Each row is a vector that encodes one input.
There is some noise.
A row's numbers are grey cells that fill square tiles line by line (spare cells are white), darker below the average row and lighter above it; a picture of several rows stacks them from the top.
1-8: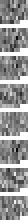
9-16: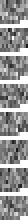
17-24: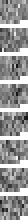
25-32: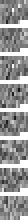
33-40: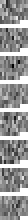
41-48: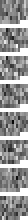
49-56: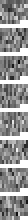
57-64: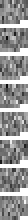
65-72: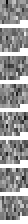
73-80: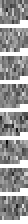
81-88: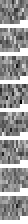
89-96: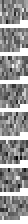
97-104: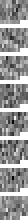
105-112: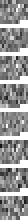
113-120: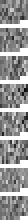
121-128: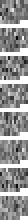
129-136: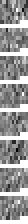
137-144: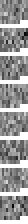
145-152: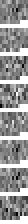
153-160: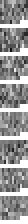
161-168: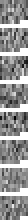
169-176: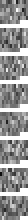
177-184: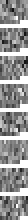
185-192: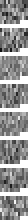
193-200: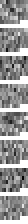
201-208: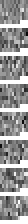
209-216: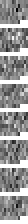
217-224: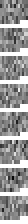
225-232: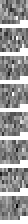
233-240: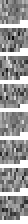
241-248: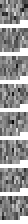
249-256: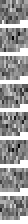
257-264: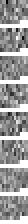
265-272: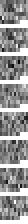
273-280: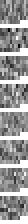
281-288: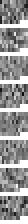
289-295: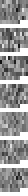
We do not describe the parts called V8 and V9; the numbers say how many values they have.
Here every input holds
a true/false value and a value of V9, together with either a point on a 5-point line, or a value of V8.
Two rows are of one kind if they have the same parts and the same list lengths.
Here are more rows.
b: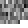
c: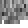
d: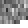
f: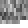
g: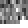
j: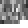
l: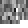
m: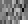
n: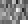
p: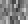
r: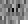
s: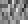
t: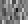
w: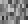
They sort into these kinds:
b, f, m, n, r, s, w
c, d, g, j, l, p, t

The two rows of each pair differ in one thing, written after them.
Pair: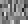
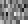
the true/false value
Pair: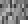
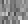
the value of V9
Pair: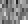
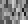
the value of V9
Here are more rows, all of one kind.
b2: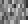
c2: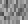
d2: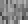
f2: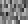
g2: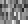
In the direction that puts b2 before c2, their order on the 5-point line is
b2, c2, g2, f2, d2.
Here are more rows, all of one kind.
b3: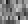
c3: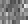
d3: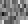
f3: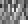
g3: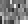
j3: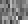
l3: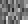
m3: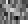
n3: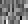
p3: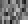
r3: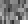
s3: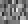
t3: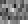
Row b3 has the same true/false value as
c3, f3 and s3.
